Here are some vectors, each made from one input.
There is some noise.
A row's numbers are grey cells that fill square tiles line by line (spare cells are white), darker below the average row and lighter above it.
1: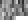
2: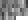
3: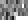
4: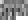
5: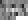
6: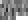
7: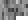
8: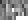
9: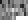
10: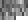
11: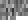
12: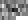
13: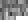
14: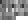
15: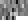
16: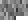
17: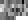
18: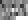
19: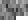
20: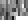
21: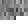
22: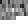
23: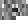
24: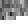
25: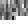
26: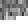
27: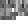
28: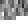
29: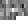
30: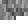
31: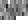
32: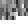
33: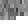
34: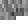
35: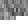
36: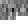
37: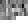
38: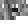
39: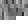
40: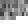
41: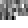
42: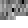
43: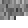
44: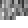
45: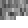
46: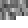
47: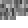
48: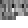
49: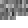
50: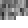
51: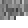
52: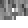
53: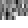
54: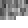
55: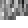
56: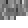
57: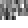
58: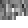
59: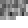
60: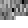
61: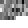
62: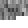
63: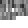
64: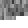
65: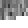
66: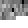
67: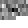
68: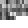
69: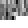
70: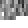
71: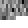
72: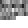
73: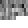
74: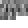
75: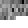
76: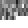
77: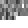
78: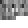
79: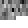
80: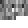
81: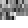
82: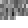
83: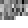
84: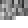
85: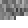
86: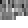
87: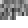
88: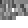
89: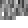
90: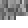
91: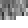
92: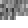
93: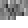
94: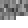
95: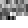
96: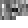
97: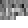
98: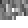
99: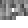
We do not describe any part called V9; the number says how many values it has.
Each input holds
a node of each of two 10-node trees and a value of V9.
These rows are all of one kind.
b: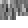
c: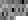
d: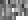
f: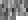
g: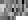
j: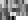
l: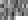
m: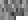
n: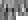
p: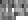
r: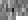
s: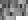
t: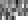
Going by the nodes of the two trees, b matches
f, n and r.
